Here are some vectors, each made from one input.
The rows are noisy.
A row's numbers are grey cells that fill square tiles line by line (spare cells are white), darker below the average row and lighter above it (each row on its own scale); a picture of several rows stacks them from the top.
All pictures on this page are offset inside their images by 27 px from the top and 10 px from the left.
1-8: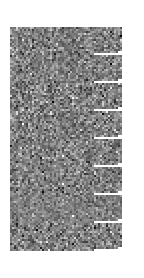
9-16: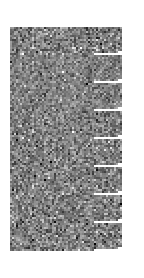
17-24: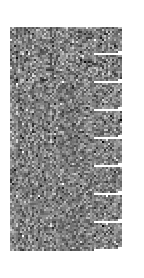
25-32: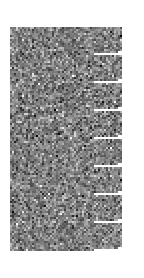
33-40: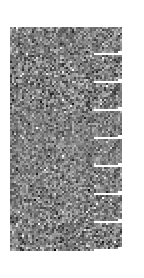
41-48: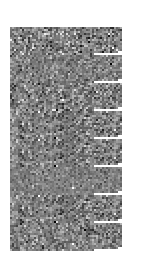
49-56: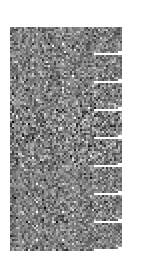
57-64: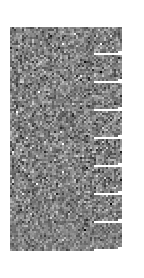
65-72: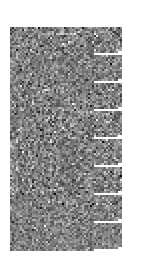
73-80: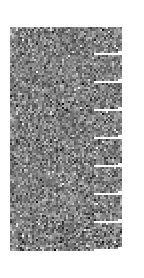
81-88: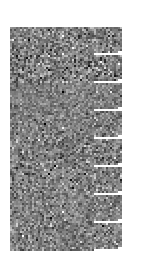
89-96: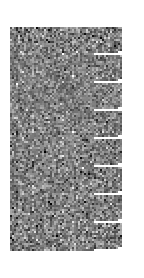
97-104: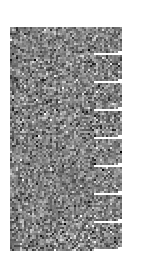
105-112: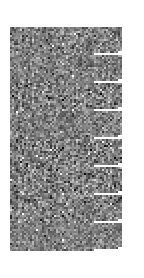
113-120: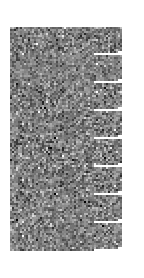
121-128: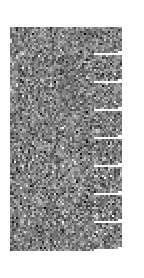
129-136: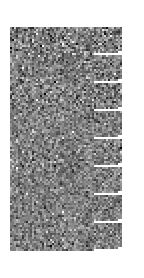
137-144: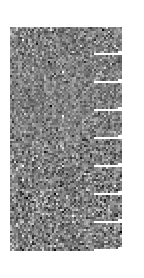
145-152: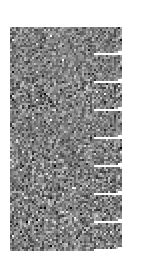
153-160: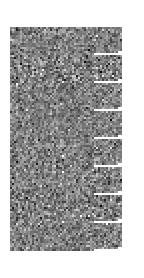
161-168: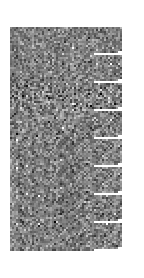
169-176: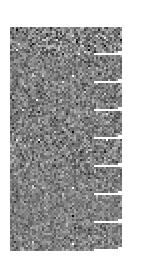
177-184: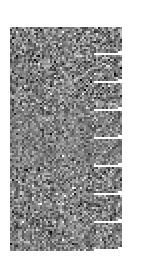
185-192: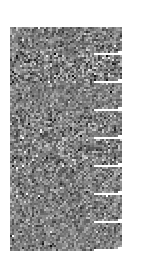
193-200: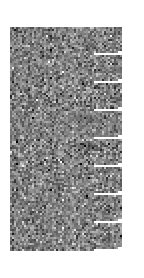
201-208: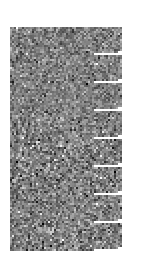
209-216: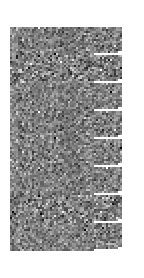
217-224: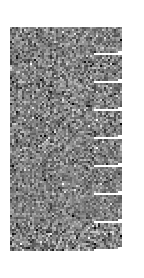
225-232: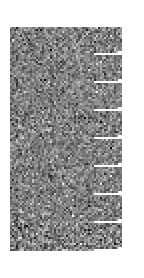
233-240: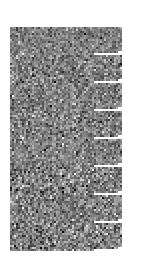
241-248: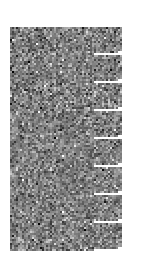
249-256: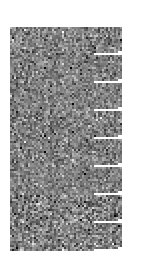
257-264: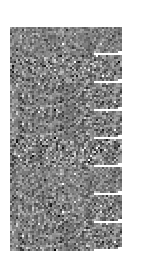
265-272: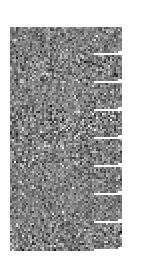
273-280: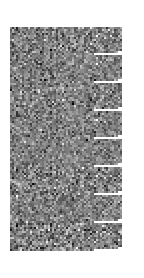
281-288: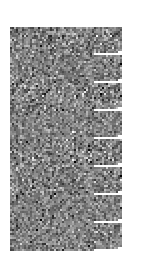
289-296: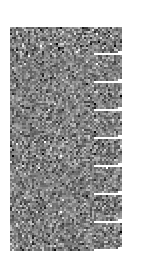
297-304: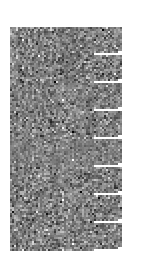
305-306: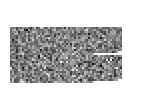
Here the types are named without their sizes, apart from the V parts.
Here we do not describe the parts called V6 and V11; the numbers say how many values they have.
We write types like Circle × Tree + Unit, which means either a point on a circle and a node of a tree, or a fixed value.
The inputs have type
Bool × Circle × Tree × V11 + V6.
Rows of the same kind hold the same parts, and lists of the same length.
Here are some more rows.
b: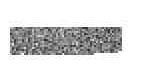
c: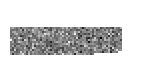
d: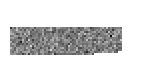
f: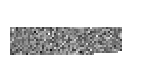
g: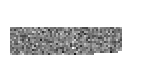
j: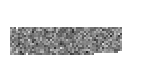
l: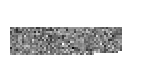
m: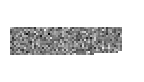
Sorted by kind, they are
b, c, f, g, l, m
d, j

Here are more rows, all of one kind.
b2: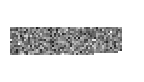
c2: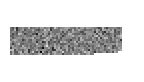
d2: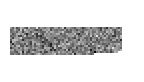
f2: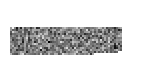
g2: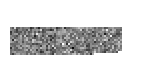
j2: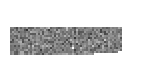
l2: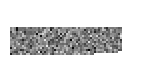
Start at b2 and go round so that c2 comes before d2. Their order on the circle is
b2, j2, f2, c2, l2, g2, d2.
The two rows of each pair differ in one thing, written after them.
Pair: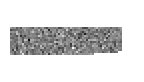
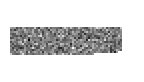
the value of V11
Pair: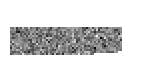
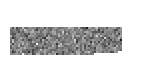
the true/false value
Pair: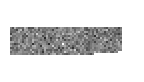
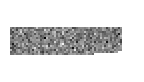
the node of the tree
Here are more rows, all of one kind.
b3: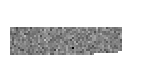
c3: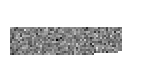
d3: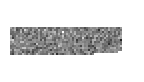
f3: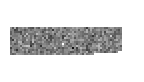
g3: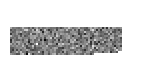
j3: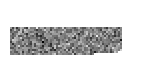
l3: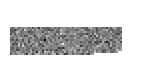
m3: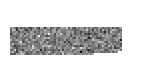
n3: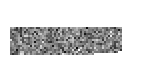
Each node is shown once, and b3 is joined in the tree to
c3.
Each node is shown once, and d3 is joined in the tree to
c3.
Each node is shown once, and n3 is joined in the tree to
g3 and m3.
